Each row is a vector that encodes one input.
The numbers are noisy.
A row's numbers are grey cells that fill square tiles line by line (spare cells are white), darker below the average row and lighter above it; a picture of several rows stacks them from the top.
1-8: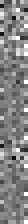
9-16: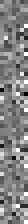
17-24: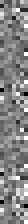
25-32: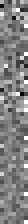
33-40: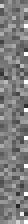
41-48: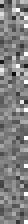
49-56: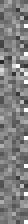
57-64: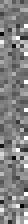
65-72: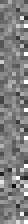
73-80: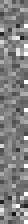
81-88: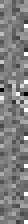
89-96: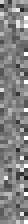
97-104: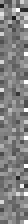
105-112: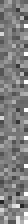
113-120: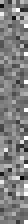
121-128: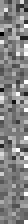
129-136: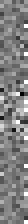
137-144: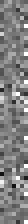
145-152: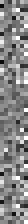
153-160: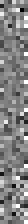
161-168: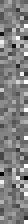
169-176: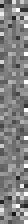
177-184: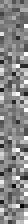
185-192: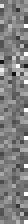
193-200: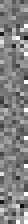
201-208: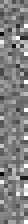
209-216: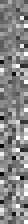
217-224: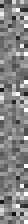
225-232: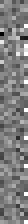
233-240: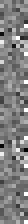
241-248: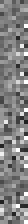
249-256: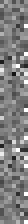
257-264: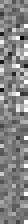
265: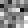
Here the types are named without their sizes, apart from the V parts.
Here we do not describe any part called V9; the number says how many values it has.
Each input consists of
either a true/false value and a value of V9, or a list of points on a line.
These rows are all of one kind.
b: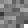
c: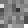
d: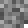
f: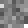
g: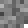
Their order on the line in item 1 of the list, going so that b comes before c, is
d, b, g, f, c.
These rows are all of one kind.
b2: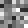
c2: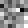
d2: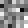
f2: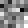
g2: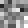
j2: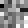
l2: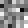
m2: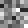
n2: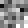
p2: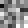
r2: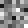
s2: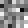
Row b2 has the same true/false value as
m2 and r2.
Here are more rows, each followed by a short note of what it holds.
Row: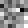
a true/false value and a value of V9
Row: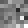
a list of one item
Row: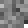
a list of two items
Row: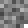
a list of two items
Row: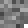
a list of three items
